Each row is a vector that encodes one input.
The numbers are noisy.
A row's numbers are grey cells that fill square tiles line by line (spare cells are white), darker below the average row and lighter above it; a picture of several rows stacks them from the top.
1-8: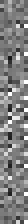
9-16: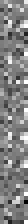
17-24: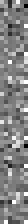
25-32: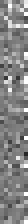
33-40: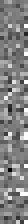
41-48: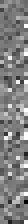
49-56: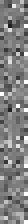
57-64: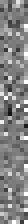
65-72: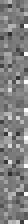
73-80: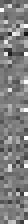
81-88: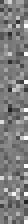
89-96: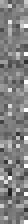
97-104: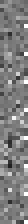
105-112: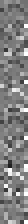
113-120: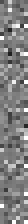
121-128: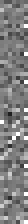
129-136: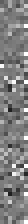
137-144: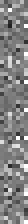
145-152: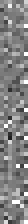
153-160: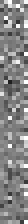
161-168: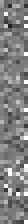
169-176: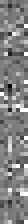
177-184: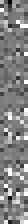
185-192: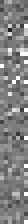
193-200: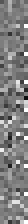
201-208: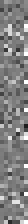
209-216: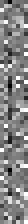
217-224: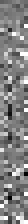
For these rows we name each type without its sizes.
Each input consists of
a node of a tree and a true/false value.
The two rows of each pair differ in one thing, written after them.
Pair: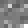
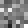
the true/false value
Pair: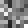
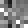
the node of the tree
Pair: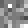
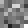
the true/false value
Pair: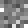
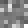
the node of the tree
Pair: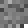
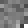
the node of the tree
